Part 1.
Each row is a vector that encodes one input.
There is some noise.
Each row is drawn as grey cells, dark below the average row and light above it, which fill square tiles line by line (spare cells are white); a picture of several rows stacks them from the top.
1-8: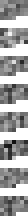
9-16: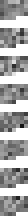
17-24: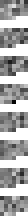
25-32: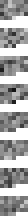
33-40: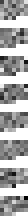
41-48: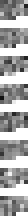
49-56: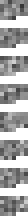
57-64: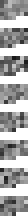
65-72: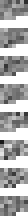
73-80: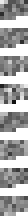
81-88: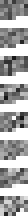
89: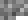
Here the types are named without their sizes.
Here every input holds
a label.
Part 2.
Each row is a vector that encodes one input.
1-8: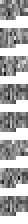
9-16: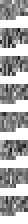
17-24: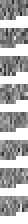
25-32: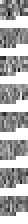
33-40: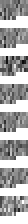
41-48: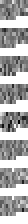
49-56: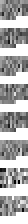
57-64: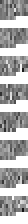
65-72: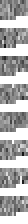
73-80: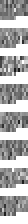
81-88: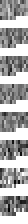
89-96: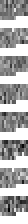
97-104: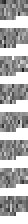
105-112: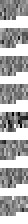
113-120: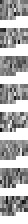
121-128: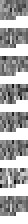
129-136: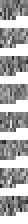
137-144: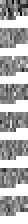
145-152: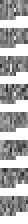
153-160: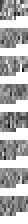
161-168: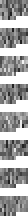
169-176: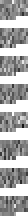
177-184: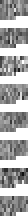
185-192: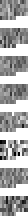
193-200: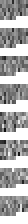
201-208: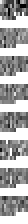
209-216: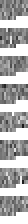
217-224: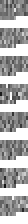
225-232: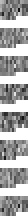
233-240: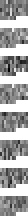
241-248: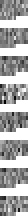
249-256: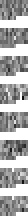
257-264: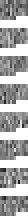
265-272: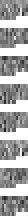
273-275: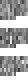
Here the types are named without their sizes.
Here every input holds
a label.
